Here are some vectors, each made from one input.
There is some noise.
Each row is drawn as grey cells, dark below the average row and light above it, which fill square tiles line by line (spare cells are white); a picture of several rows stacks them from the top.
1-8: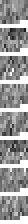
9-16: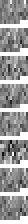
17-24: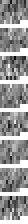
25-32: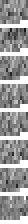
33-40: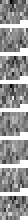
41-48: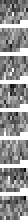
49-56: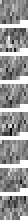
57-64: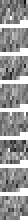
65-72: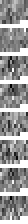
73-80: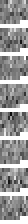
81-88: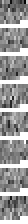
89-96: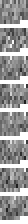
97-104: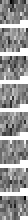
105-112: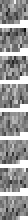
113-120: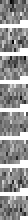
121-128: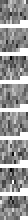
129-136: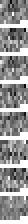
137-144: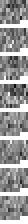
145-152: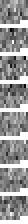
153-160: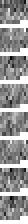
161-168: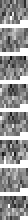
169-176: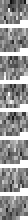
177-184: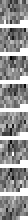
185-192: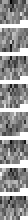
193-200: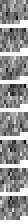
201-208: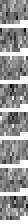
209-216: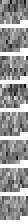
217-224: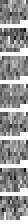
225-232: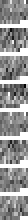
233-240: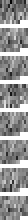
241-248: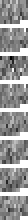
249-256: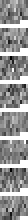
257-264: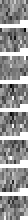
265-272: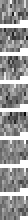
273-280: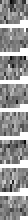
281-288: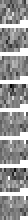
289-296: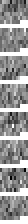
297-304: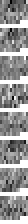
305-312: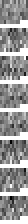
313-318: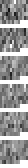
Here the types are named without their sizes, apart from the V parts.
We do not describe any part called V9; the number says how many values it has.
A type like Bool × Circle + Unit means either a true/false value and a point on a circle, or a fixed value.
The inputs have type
Bool × Bool × Bool × Bool + (Label × Label + Unit) × V9.
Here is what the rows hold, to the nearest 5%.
About 60% of them hold four true/false values. The rest hold a value of V9, together with either a fixed value, or two labels.
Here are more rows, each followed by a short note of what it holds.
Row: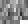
four true/false values
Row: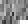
four true/false values
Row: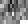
two labels and a value of V9
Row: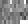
four true/false values
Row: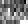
a value of V9
